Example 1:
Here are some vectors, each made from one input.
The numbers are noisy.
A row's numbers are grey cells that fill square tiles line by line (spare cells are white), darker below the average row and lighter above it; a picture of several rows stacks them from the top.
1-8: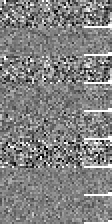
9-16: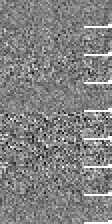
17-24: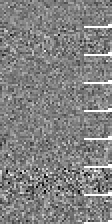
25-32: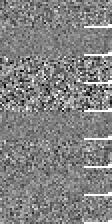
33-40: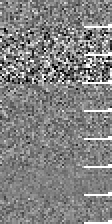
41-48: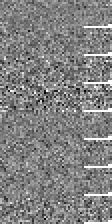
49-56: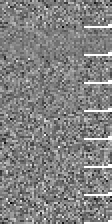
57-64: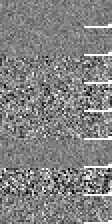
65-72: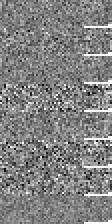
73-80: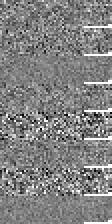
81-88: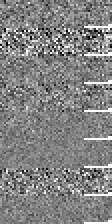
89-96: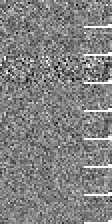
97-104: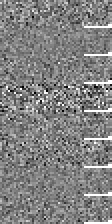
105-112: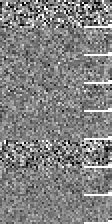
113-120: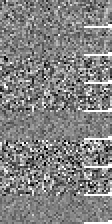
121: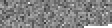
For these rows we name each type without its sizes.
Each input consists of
either a point on a circle, or a fixed value, or a point on each of two lines.
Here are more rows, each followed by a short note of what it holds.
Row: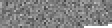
a point on a circle
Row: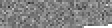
a point on each of two lines
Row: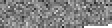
a point on a circle
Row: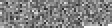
a fixed value
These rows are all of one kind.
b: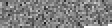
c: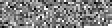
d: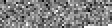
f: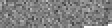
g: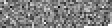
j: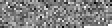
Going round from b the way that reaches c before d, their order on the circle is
b, j, f, c, g, d.
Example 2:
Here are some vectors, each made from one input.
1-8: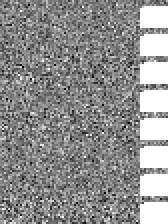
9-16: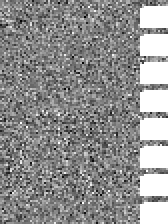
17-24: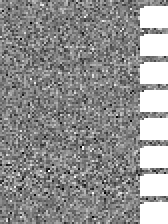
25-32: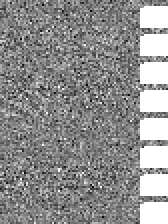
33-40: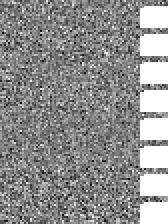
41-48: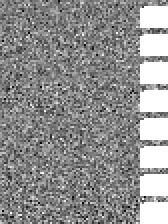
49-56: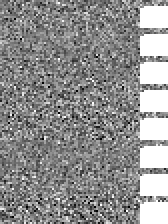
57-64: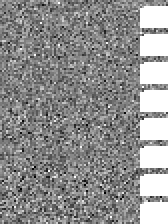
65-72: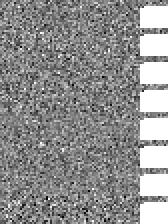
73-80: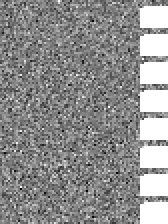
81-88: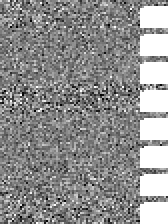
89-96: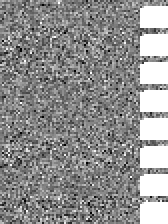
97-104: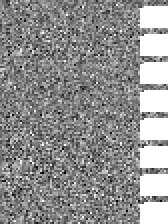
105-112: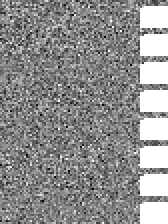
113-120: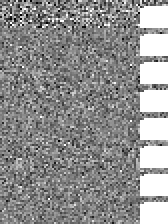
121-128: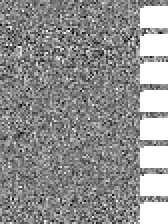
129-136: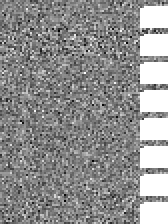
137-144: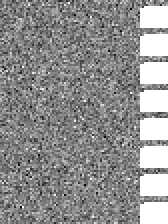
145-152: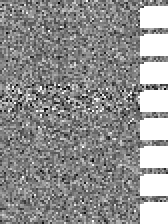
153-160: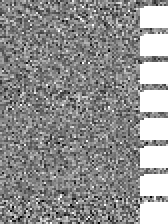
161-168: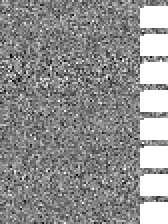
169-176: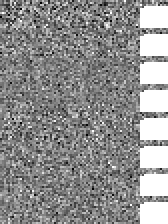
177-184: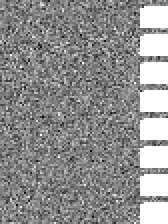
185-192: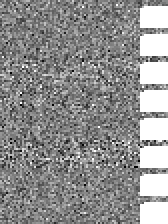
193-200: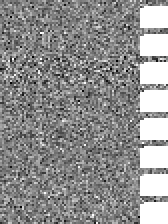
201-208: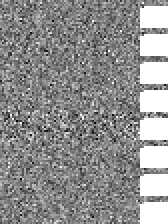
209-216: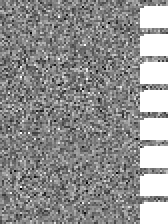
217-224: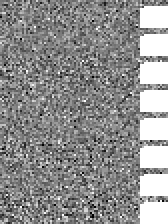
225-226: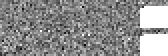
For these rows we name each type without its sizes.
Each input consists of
a point on each of two circles.
